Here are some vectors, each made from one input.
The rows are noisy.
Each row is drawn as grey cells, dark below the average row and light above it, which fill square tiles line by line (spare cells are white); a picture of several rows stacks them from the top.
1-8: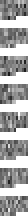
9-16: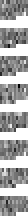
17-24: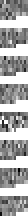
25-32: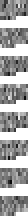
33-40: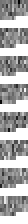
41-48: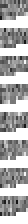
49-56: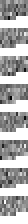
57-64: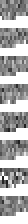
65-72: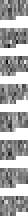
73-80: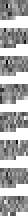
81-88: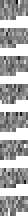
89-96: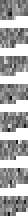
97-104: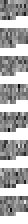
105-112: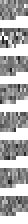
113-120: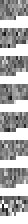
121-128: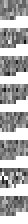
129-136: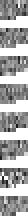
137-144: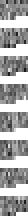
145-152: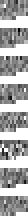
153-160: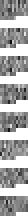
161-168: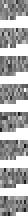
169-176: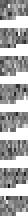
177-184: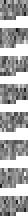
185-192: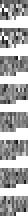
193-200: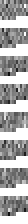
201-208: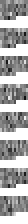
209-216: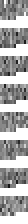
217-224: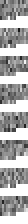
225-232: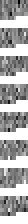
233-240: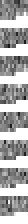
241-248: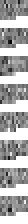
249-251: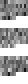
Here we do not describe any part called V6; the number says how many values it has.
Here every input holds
a list of up to three items, each one of 7 labels and a value of V6.
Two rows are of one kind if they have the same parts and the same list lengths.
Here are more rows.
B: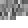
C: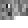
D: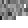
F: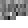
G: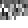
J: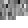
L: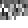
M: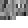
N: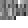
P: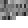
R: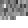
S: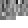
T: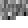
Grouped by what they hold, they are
B, R, S
C, D, J
F, M, N, P, T
G, L

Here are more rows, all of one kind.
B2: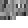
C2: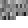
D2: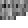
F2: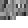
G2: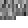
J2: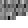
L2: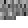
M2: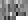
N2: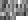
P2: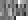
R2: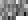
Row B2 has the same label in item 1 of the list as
C2, F2 and N2.
